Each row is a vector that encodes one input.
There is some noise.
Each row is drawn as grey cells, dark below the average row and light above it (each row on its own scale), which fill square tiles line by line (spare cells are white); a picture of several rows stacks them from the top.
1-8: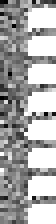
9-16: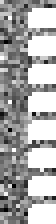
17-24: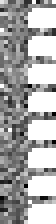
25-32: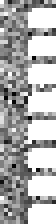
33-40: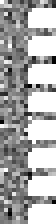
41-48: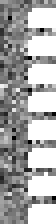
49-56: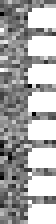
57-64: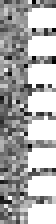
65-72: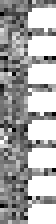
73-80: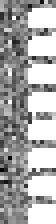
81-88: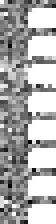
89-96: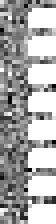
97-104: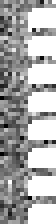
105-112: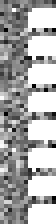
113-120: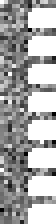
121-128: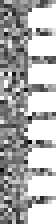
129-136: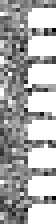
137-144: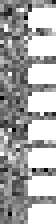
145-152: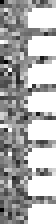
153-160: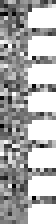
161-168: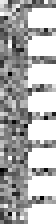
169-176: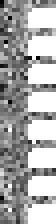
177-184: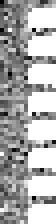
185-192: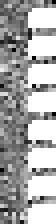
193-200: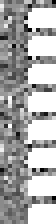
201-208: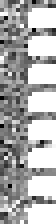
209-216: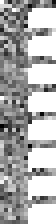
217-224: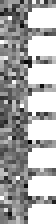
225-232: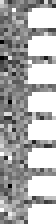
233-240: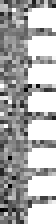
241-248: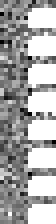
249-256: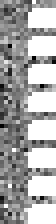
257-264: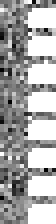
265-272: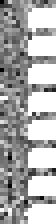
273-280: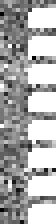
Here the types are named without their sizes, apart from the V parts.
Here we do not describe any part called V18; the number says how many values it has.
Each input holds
a value of V18, together with either a fixed value, or a node of a tree, or four true/false values.
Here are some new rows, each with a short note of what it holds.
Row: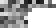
four true/false values and a value of V18
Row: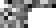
four true/false values and a value of V18
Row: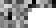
a value of V18
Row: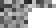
a node of a tree and a value of V18
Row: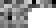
a value of V18
